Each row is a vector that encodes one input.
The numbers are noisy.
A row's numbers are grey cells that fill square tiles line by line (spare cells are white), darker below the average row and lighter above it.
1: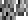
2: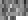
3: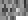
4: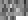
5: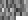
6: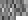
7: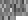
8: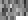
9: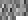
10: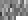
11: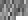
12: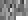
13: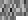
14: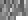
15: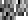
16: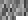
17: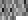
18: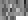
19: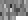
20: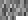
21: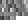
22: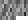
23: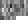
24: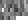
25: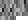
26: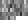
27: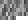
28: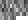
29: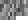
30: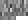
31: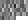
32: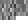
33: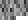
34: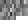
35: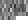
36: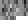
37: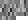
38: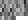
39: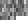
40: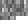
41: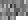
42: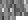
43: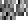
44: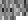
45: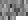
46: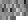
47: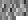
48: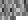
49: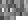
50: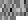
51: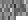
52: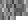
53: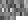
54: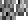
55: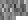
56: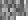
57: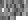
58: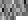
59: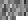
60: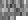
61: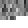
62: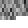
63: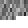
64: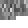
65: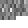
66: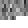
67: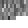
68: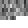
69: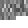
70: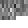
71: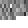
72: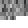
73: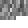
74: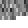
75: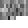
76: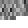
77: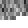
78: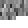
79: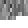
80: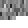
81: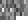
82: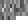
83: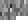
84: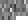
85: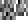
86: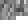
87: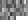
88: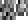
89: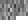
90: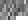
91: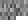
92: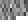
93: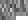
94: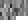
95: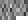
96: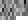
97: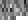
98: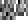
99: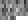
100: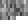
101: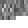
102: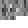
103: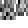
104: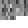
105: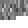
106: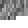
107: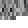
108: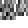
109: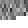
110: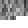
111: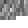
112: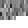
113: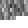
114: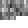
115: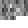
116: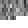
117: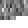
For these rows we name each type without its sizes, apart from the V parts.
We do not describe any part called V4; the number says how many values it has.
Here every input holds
a list of items, each a true/false value and a value of V4.
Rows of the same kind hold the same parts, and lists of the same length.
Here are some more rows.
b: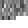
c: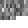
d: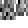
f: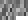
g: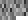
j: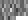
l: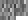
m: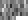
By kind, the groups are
b, c, j, l, m
d
f, g

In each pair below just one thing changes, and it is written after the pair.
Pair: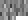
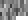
the value of V4 in item 2 of the list
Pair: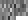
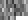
the true/false value in item 1 of the list
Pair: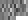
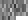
the value of V4 in item 2 of the list
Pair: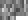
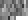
the true/false value in item 2 of the list
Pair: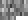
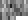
the value of V4 in item 2 of the list
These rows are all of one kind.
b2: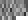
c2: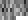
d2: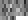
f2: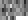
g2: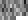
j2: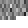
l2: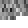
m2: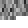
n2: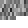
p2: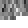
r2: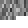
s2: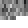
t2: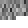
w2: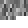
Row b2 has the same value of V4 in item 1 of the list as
c2, g2 and j2.
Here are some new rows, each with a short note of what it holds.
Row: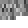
a list of one item
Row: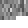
a list of two items
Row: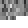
a list of one item
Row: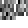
the empty list
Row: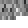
a list of one item
